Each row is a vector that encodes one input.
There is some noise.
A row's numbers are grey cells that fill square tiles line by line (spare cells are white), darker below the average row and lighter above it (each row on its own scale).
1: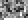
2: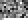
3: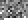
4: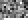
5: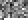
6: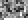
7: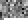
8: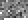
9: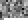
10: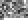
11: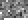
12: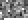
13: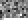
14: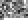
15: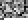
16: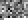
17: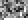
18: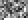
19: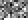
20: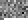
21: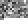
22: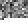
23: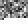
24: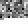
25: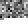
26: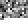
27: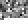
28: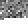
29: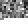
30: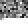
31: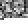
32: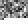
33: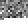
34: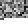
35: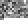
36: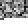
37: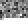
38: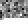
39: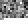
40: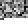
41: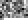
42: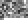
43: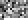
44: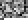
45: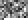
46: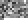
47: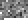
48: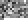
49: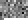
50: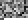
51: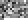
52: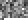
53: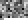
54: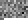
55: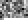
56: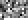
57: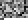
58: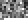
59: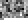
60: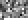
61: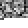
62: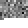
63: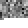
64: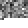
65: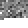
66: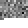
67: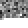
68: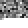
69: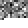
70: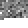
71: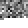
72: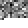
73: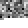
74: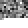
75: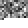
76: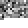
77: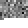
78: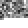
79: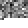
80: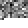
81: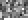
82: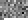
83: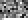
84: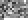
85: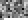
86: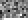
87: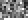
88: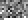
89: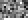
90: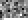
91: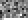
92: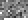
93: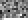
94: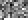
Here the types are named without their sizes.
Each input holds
a label.
